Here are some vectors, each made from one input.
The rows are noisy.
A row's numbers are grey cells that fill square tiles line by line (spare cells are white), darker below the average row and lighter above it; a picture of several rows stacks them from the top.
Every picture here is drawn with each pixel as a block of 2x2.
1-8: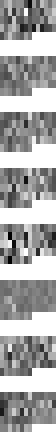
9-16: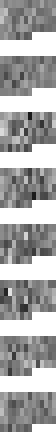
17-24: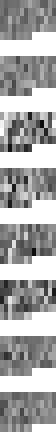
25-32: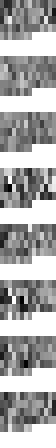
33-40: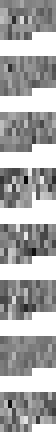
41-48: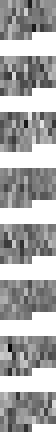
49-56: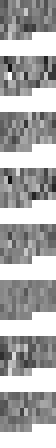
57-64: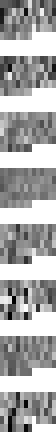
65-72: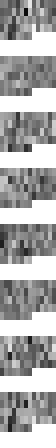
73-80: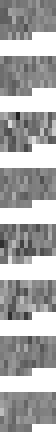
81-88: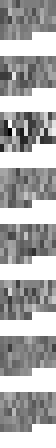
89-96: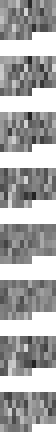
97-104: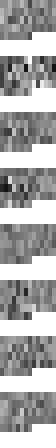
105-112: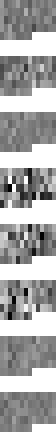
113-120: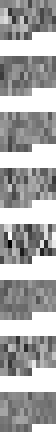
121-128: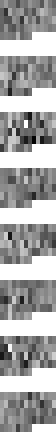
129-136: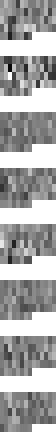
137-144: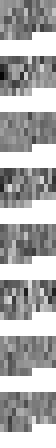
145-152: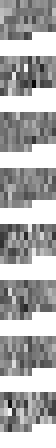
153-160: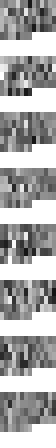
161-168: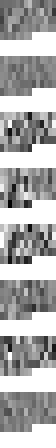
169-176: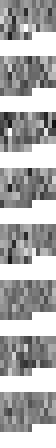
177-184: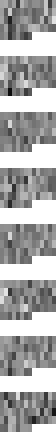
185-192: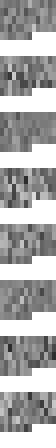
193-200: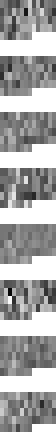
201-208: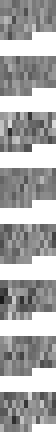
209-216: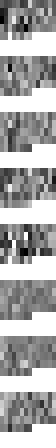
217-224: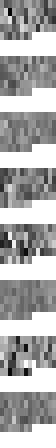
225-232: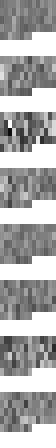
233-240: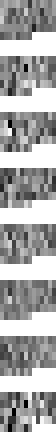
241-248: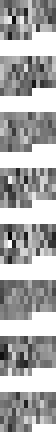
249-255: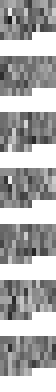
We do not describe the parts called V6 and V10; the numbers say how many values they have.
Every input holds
a point on an 8-point circle, a true/false value, a value of V6 and a value of V10, together with either a point on an 8-point circle, or a fixed value.
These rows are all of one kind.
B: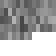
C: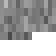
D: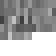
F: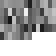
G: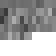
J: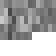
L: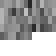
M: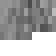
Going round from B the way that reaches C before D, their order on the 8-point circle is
B, J, F, C, L, D, M, G.
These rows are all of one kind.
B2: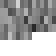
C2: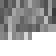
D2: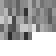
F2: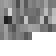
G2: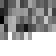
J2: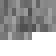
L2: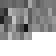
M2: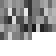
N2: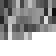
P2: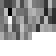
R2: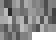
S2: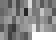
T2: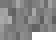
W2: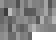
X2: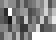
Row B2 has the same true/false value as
C2, F2, N2 and R2.
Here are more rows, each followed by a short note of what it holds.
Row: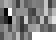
a point on an 8-point circle, a true/false value, a value of V6 and a value of V10
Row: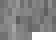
a point on an 8-point circle, a true/false value, a value of V6 and a value of V10
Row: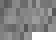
a point on each of two 8-point circles, a true/false value, a value of V6 and a value of V10
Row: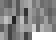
a point on each of two 8-point circles, a true/false value, a value of V6 and a value of V10
